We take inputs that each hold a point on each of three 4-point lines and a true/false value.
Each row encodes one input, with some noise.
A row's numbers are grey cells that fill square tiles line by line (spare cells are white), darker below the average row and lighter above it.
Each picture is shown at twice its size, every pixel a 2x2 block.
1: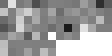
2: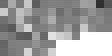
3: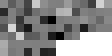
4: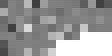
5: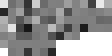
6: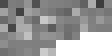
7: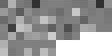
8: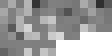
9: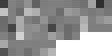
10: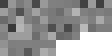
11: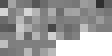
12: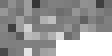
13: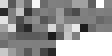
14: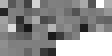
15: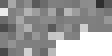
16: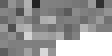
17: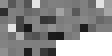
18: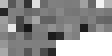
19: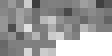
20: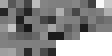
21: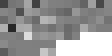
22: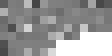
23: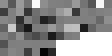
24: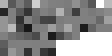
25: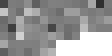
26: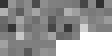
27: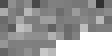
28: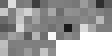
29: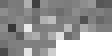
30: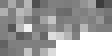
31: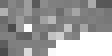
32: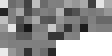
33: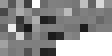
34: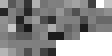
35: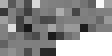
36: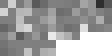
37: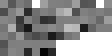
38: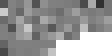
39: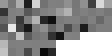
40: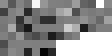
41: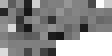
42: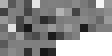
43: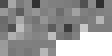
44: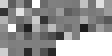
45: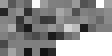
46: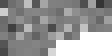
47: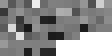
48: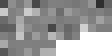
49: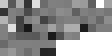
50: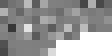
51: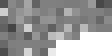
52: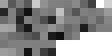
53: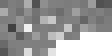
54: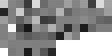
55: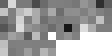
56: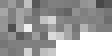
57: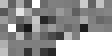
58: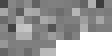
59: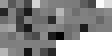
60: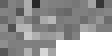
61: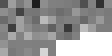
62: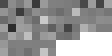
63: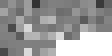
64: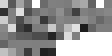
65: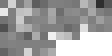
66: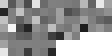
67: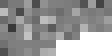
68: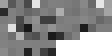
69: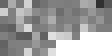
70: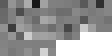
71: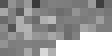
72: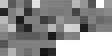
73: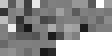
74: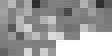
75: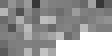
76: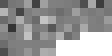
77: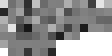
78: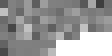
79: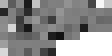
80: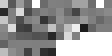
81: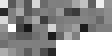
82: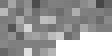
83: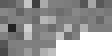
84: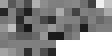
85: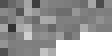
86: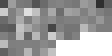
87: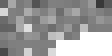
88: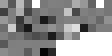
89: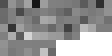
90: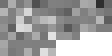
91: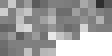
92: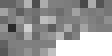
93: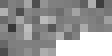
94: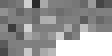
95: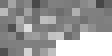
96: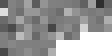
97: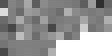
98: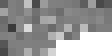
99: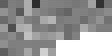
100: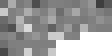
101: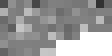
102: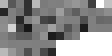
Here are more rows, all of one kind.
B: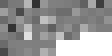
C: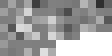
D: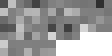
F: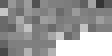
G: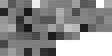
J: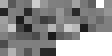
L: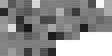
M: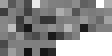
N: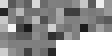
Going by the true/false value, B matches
C, D and F.
